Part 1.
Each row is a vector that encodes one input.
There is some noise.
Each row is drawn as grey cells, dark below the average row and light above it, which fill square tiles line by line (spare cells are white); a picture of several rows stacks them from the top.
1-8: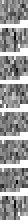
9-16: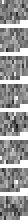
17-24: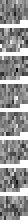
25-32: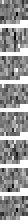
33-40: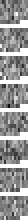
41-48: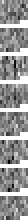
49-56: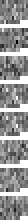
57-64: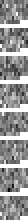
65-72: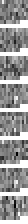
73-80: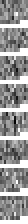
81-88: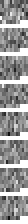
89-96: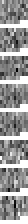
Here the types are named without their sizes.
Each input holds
either a point on a line, or a node of a tree.
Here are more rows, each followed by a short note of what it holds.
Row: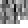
a point on a line
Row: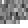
a point on a line
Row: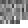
a node of a tree
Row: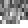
a node of a tree
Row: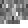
a node of a tree
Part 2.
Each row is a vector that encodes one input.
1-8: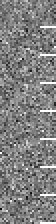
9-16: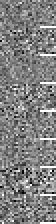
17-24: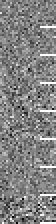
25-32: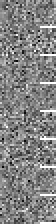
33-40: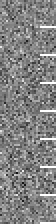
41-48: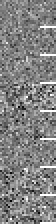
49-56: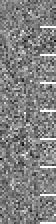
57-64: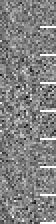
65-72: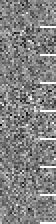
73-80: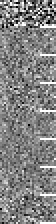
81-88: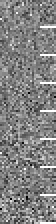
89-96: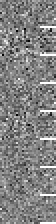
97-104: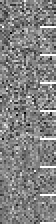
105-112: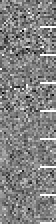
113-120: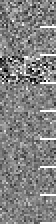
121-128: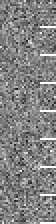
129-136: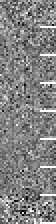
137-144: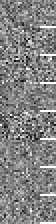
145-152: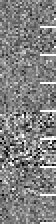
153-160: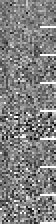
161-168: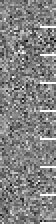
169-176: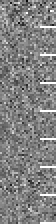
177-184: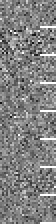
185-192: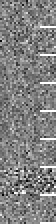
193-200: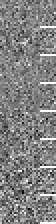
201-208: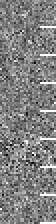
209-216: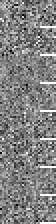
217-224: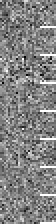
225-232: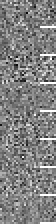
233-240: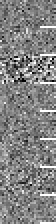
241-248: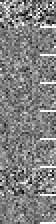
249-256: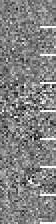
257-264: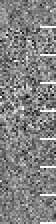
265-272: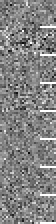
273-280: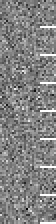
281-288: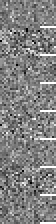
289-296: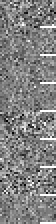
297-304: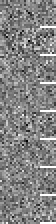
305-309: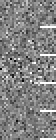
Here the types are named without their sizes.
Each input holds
a point on a circle, together with either a fixed value, or three true/false values.
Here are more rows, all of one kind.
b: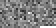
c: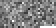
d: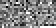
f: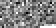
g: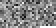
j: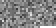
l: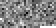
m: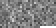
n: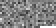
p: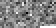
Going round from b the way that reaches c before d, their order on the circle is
b, m, c, d, n, g, l, f, p, j.
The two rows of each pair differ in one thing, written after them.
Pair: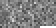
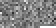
the place on the circle
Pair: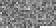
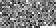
one of the three true/false values
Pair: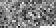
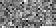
the place on the circle
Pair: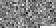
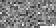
the place on the circle
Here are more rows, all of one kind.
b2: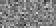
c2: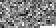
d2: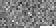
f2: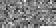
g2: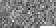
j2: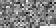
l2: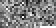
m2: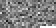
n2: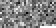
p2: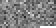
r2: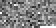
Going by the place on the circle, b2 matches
c2 and r2.
